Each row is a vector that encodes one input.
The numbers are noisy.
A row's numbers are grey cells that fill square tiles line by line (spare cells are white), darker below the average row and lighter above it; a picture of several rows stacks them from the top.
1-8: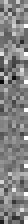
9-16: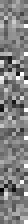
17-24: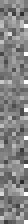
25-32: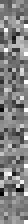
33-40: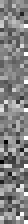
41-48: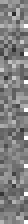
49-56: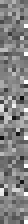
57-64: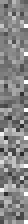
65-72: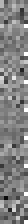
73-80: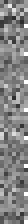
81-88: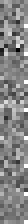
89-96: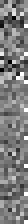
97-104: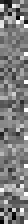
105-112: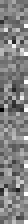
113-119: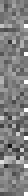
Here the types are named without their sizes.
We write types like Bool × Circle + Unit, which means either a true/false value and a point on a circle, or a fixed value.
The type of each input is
Circle.
